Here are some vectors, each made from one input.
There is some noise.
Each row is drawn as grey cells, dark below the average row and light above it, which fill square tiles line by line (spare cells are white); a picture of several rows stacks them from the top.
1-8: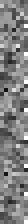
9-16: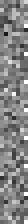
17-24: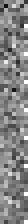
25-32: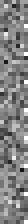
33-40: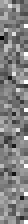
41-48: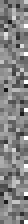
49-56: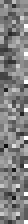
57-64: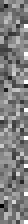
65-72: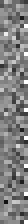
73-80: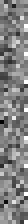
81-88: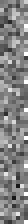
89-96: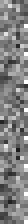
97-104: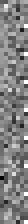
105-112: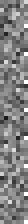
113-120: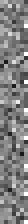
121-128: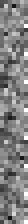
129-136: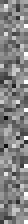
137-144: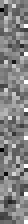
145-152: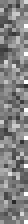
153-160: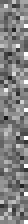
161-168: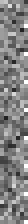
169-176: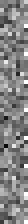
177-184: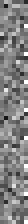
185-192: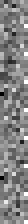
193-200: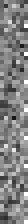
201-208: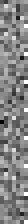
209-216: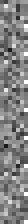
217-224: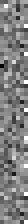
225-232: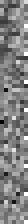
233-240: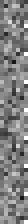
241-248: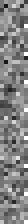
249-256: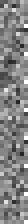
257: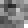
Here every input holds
either a point on a 13-point circle, or a list of up to two points on a 4-point line.
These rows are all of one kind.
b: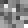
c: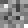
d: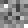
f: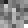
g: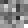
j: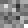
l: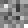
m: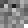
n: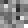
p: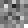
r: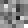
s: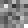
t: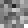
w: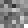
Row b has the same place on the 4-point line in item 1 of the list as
f, g, n and r.
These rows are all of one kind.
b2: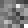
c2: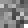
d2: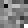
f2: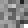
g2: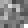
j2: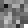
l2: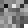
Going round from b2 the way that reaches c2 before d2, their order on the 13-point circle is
b2, g2, f2, c2, j2, l2, d2.
